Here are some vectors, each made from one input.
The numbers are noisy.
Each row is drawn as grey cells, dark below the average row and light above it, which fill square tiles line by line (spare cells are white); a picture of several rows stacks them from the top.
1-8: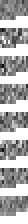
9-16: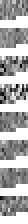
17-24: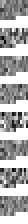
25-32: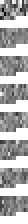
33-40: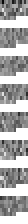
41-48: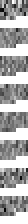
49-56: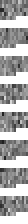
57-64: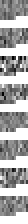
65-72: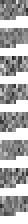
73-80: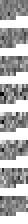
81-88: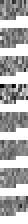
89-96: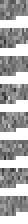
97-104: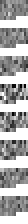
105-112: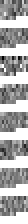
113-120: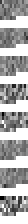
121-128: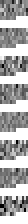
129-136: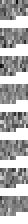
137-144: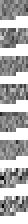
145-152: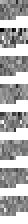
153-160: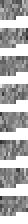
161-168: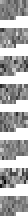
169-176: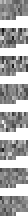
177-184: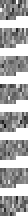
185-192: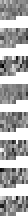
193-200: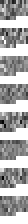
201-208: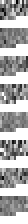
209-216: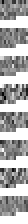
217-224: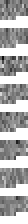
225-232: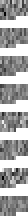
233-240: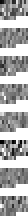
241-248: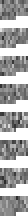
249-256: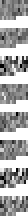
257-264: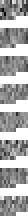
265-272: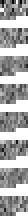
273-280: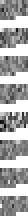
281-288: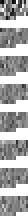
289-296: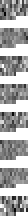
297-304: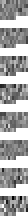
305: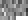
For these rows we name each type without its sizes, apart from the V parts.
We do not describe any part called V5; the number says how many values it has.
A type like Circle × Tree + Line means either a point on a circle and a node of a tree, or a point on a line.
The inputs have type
(Bool × Line + V5) × Label.
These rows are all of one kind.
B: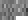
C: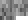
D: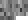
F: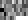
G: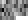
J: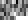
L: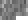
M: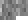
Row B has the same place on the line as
F and L.
